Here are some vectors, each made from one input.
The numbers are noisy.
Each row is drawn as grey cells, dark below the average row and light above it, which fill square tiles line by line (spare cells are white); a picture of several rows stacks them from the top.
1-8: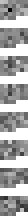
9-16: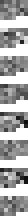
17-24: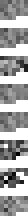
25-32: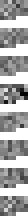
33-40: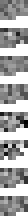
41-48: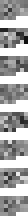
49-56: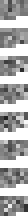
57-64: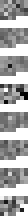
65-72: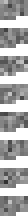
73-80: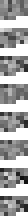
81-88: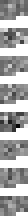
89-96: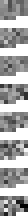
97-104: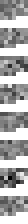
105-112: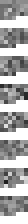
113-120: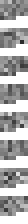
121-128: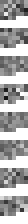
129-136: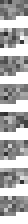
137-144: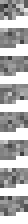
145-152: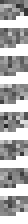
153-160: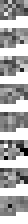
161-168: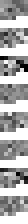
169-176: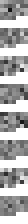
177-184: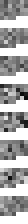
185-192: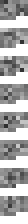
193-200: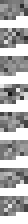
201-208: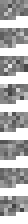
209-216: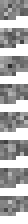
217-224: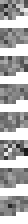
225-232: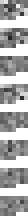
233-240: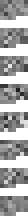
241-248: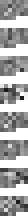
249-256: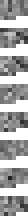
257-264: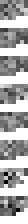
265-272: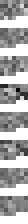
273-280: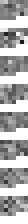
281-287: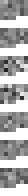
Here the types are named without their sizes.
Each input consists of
a list of points on a line.
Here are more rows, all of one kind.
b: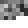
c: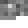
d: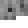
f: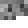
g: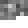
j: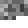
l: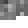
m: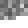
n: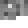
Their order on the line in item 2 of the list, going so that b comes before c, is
f, j, b, l, d, g, c, m, n.
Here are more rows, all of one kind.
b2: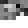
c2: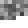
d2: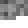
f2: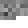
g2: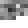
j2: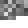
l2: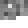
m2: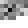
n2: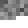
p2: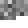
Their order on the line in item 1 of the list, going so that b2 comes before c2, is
n2, b2, l2, d2, f2, m2, g2, c2, p2, j2.
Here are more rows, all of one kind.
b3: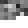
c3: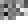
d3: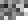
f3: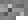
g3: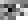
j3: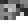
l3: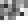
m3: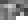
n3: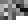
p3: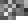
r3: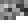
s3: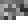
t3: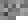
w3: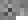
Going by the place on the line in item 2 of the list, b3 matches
n3, r3 and w3.
